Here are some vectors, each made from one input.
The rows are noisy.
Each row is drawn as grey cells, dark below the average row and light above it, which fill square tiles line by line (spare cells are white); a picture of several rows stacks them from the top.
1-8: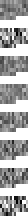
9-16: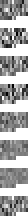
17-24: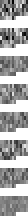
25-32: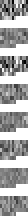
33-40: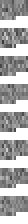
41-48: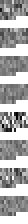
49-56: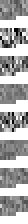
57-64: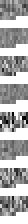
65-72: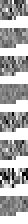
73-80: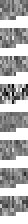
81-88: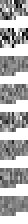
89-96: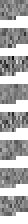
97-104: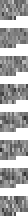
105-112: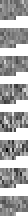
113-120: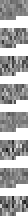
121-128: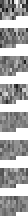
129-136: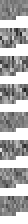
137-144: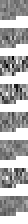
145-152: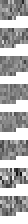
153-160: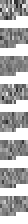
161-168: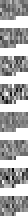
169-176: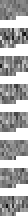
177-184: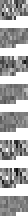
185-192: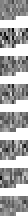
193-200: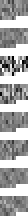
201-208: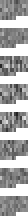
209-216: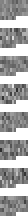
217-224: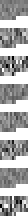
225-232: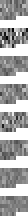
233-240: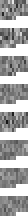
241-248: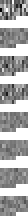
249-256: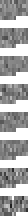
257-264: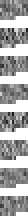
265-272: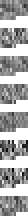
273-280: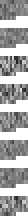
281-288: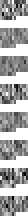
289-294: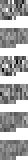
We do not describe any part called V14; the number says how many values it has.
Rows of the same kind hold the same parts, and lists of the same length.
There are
2 kinds of row.
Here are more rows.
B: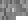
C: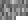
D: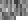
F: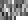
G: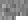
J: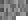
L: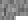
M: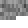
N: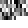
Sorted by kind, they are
B, D, G, J, L, N
C, F, M

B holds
a true/false value and a value of V14.
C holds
a point on an 8-point line and a true/false value.
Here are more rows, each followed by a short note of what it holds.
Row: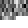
a point on an 8-point line and a true/false value
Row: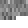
a point on an 8-point line and a true/false value
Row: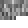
a point on an 8-point line and a true/false value
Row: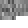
a true/false value and a value of V14
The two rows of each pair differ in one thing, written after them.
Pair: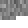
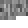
the true/false value
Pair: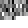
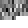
the value of V14
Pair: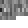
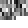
the true/false value
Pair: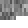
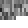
the true/false value
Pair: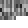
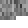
the true/false value
